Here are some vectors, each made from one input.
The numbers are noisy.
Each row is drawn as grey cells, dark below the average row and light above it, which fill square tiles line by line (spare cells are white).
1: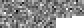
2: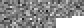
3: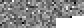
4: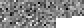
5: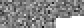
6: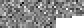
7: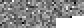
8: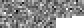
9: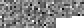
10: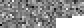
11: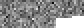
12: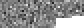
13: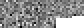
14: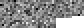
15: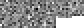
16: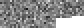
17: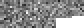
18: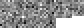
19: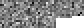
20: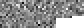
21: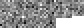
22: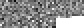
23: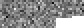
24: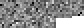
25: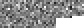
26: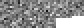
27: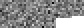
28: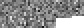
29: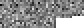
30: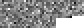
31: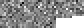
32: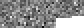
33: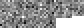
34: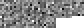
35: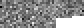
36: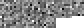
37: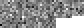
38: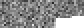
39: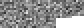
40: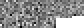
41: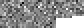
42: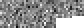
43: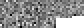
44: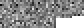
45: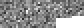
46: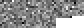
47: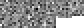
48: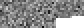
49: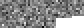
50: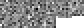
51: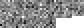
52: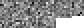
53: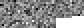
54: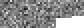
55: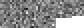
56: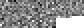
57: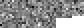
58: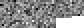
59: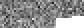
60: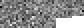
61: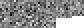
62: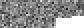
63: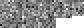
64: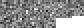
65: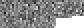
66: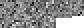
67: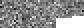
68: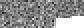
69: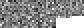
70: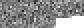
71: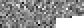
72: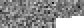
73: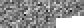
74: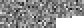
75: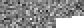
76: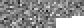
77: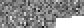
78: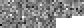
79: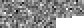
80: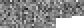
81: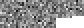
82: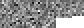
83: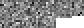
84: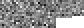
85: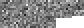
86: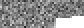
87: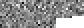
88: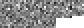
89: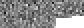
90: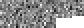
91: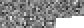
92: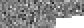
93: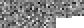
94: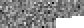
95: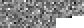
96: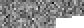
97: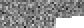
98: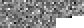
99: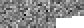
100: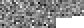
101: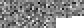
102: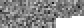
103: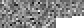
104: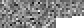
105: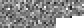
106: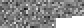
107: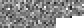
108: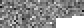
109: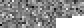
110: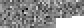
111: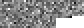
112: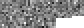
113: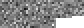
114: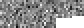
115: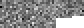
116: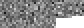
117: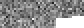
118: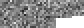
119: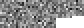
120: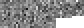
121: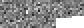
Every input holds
either a point on each of two 10-point lines, or a point on an 11-point line, or a node of a 12-node tree.
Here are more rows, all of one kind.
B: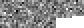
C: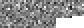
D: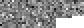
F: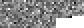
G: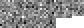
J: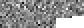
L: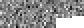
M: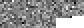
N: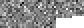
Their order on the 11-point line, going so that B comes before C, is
L, B, N, J, C, F, M, D, G.
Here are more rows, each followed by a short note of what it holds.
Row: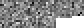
a node of a 12-node tree
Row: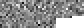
a point on an 11-point line
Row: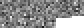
a point on each of two 10-point lines
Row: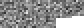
a point on each of two 10-point lines
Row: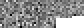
a node of a 12-node tree
